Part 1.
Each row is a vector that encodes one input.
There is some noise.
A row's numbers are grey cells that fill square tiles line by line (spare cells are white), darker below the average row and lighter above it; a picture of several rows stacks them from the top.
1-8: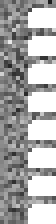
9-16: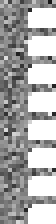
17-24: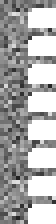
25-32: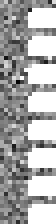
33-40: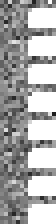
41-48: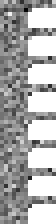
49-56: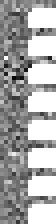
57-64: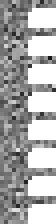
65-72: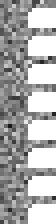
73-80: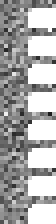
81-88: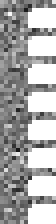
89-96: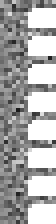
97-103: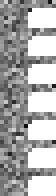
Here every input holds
four true/false values.
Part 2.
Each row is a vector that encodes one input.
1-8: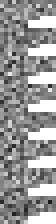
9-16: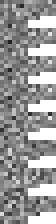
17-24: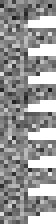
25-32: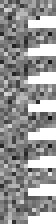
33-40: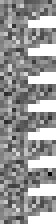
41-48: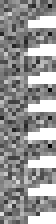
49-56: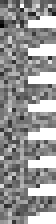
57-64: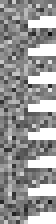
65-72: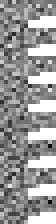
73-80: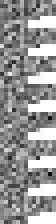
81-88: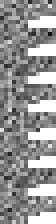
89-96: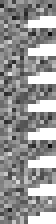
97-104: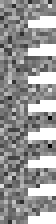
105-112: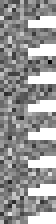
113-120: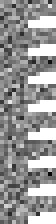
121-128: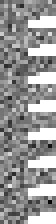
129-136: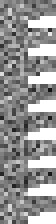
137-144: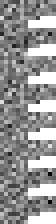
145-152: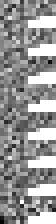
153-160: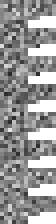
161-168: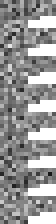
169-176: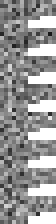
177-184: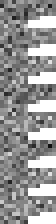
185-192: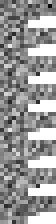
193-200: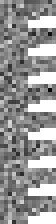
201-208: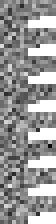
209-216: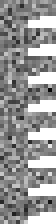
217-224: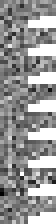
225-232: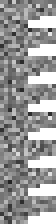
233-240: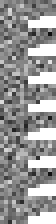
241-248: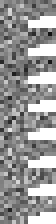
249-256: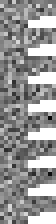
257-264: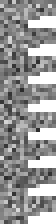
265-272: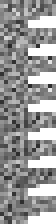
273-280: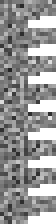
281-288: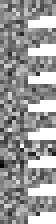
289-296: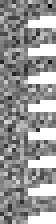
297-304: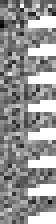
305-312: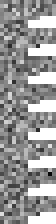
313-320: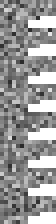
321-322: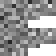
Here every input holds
either a fixed value, or four true/false values.
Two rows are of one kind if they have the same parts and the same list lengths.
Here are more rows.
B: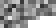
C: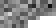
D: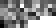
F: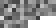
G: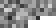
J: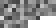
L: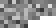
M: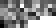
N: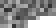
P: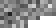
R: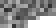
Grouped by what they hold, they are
B, C, F, G, J, L, N, P, R
D, M

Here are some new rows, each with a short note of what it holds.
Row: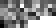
a fixed value
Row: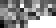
a fixed value
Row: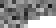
four true/false values
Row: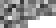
four true/false values
